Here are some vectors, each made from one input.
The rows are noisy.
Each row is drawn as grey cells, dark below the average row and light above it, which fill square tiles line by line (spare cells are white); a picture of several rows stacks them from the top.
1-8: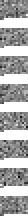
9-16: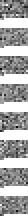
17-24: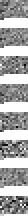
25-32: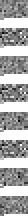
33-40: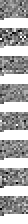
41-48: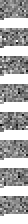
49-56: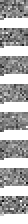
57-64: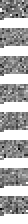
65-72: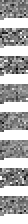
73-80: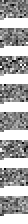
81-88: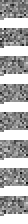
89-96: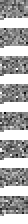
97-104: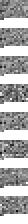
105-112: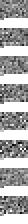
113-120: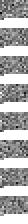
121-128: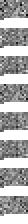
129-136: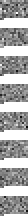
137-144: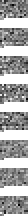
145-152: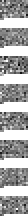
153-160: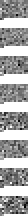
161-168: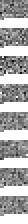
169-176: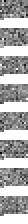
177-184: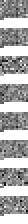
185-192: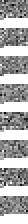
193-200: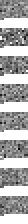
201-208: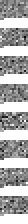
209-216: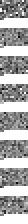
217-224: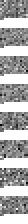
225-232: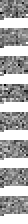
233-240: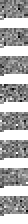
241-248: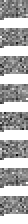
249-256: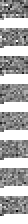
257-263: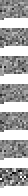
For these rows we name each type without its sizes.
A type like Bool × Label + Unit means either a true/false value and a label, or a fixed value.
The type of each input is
Bool × (Tree + Unit).
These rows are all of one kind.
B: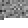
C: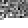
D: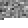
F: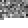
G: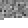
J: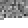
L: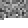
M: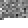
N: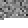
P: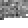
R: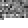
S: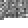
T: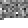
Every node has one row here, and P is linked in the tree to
B and S.
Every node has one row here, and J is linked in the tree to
C and G.
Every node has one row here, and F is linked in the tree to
N.
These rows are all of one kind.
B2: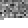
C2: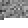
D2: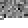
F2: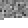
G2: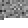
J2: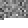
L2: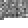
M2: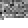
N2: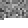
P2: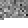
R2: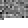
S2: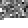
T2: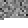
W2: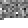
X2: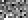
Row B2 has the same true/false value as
M2, R2, S2 and X2.
